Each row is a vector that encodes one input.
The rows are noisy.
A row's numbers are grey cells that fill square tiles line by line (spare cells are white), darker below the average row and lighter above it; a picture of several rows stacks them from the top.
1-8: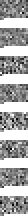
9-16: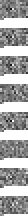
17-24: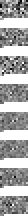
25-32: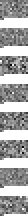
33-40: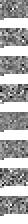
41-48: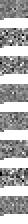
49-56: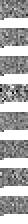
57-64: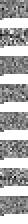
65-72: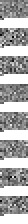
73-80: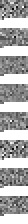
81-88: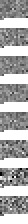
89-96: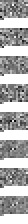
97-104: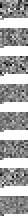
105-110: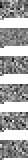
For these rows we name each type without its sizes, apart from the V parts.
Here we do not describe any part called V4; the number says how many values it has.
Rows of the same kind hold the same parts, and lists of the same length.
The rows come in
2 kinds.
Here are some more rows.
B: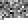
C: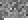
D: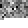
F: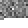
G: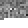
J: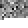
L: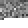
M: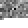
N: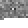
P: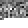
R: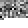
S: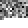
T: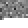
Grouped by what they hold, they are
B, F, M, N, R, T
C, D, G, J, L, P, S

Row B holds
a true/false value and a value of V4.
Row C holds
a point on a line and a true/false value.
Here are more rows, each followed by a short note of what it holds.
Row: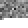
a true/false value and a value of V4
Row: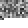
a point on a line and a true/false value
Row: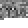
a true/false value and a value of V4
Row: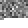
a true/false value and a value of V4
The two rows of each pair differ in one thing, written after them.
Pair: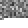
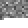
the value of V4
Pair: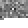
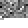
the true/false value
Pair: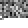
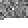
the value of V4
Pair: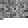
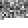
the true/false value
